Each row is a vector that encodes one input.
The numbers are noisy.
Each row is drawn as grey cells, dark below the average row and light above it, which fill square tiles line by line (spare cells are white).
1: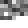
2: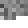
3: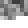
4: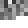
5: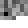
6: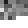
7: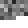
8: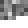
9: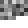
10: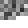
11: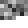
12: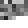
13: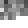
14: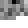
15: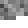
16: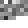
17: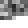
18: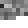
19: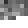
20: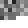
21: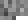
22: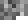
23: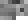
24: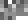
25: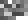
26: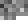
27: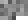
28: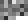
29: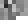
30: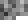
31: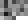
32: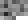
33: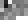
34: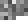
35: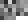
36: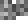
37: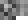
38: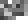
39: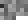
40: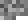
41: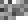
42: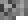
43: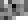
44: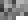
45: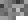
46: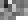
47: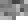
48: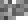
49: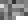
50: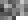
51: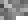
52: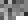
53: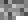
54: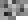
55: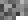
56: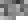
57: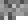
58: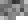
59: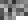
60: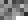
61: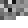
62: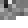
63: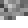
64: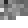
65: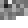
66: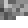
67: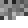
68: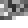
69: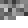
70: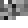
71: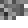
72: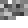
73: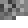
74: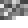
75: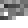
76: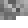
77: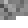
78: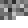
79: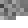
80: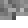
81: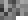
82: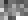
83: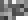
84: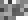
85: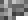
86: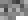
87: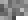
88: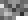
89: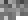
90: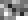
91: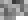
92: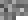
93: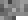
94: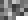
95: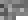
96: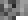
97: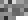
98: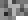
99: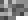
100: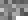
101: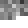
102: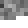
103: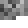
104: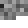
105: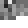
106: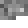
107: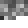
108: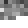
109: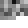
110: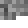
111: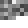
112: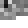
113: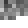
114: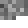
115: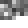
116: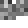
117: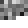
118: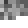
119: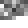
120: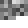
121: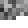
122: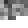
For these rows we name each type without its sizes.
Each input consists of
a label, together with either a label, or three true/false values.
